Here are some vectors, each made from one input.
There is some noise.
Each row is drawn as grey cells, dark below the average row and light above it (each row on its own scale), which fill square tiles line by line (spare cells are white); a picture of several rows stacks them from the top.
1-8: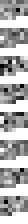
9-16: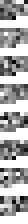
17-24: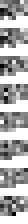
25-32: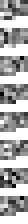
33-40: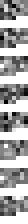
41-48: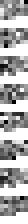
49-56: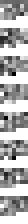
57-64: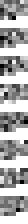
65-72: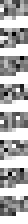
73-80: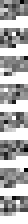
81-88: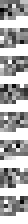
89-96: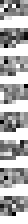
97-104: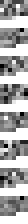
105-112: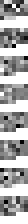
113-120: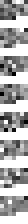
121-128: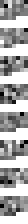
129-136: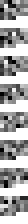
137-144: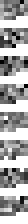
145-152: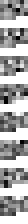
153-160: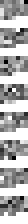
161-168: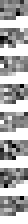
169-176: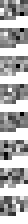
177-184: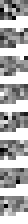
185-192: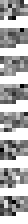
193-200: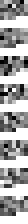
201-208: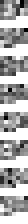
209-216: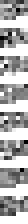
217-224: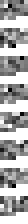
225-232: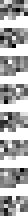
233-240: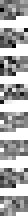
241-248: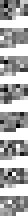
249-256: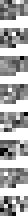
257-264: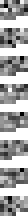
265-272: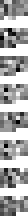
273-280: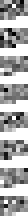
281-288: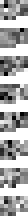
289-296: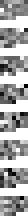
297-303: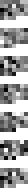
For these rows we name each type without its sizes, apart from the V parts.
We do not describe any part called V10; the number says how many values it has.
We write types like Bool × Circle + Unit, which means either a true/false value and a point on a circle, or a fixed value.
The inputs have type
(Bool × Bool × Bool × Bool + Unit) × V10 + Circle × Circle.
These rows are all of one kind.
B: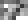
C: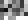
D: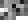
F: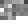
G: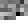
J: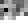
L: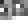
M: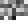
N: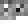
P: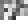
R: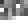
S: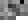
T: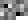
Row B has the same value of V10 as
M and P.
